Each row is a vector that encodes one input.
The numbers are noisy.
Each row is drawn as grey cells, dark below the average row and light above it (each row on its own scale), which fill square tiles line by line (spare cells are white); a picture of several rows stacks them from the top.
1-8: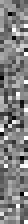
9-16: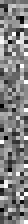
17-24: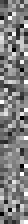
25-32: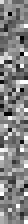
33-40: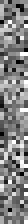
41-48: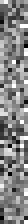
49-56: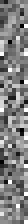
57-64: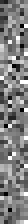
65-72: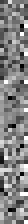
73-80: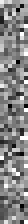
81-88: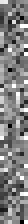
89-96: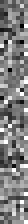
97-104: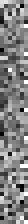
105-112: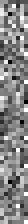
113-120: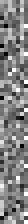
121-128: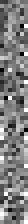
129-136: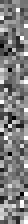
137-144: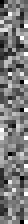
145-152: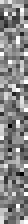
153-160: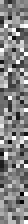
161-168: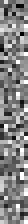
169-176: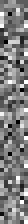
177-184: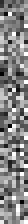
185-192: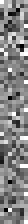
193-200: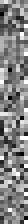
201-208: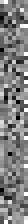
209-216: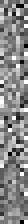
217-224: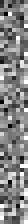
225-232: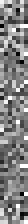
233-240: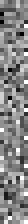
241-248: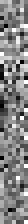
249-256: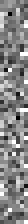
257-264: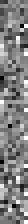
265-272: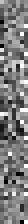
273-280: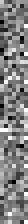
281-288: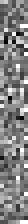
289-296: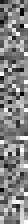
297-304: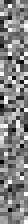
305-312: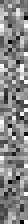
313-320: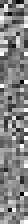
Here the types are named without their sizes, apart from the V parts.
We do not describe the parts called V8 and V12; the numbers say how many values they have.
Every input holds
a value of V8, together with either a point on a circle and a true/false value, or a value of V12.
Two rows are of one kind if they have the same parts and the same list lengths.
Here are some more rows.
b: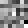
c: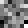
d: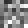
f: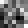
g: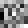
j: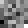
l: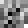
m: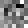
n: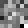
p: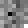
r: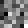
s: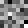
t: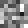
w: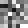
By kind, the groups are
b, g, l, n, p, t
c, d, f, j, m, r, s, w

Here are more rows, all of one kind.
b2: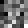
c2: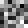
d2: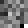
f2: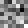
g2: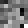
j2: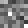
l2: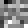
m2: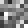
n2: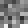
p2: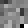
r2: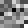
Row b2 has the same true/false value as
d2, j2 and n2.
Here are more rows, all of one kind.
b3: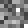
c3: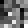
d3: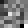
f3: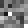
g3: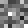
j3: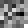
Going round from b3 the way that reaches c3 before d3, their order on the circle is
b3, j3, c3, g3, d3, f3.
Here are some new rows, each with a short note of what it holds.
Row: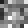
a value of V8 and a value of V12
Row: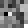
a point on a circle, a true/false value and a value of V8
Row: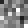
a point on a circle, a true/false value and a value of V8
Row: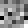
a value of V8 and a value of V12
